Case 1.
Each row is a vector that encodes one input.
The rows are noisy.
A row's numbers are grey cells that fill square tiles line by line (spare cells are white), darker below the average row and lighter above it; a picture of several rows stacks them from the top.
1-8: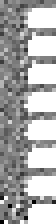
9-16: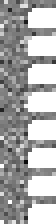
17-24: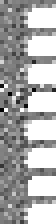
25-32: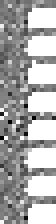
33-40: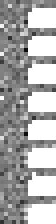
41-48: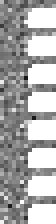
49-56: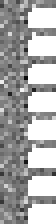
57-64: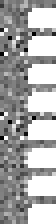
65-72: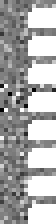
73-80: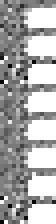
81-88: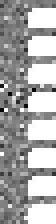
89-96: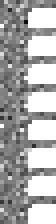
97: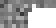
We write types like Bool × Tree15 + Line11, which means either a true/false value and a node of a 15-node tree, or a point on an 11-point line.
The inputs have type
List2(Line7).
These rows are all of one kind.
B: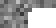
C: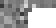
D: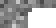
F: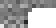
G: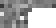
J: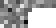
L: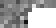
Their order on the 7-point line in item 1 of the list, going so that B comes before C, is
G, D, B, C, L, J, F.
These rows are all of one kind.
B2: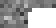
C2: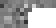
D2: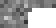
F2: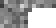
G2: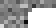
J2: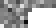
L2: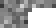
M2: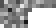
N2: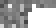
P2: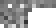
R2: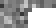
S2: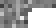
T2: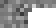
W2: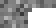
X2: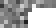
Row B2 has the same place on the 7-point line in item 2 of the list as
C2, D2, G2 and S2.
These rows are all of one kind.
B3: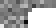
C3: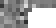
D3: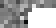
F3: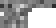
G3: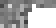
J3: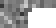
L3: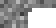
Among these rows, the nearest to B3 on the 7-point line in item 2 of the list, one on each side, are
D3 and L3.
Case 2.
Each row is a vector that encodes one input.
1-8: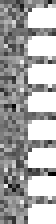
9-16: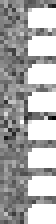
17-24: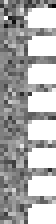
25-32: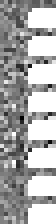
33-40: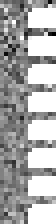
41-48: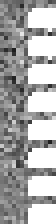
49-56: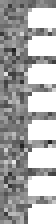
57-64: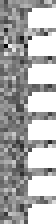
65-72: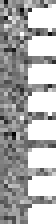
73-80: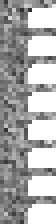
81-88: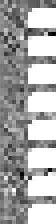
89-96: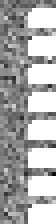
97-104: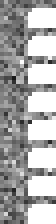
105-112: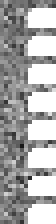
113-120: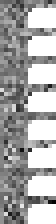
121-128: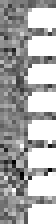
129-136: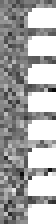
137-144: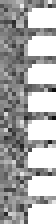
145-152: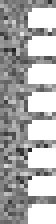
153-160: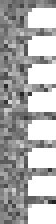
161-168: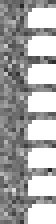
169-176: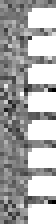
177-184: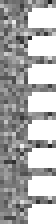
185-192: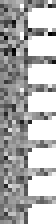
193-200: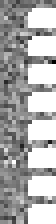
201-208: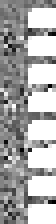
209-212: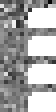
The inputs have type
Bool × (Circle11 + Unit).
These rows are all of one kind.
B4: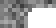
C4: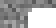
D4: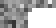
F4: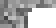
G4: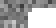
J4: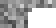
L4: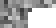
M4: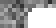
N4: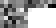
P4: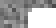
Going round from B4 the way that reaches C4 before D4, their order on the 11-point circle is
B4, M4, L4, N4, G4, C4, P4, F4, J4, D4.
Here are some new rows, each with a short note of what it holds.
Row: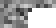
a true/false value
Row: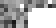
a point on an 11-point circle and a true/false value
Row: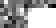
a point on an 11-point circle and a true/false value
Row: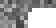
a true/false value
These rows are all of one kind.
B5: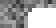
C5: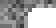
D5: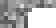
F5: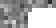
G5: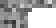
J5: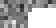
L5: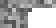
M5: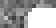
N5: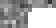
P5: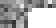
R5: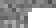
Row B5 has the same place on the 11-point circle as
C5, G5 and L5.
